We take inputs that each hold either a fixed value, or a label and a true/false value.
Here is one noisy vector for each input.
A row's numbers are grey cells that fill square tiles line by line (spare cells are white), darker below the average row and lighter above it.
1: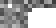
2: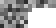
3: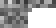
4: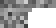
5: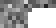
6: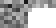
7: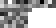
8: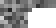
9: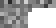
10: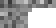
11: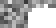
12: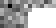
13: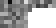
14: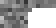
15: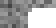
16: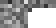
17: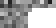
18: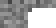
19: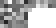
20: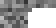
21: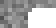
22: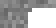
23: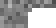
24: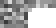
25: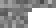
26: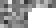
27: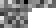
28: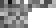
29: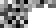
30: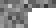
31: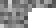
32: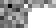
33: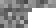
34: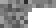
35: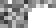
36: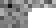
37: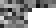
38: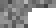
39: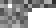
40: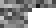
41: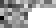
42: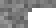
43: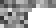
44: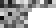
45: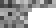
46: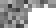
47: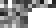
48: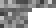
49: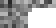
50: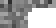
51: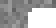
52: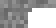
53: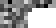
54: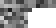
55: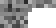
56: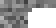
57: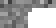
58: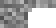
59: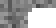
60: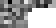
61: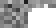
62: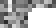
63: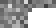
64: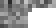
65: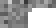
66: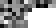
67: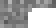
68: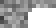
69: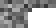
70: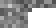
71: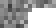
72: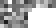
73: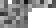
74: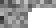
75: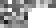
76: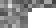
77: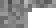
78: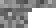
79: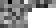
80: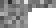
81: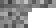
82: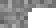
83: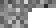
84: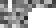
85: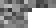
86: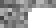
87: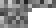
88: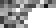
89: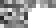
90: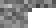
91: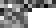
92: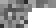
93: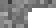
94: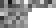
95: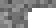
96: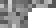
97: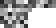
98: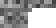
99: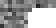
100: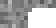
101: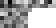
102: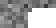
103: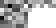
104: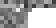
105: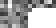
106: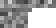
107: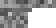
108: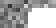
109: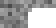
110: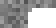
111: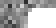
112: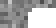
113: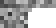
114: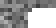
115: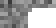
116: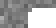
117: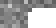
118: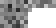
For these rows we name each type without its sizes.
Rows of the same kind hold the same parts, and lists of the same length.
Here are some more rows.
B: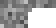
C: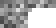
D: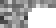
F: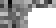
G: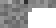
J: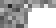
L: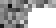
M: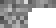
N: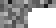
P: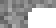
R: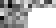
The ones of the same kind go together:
B, D, F, G, J, L, M, N, P, R
C

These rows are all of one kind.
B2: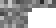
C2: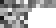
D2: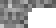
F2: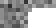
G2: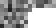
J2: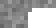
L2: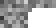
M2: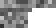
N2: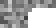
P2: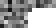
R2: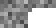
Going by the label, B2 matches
D2, G2 and N2.
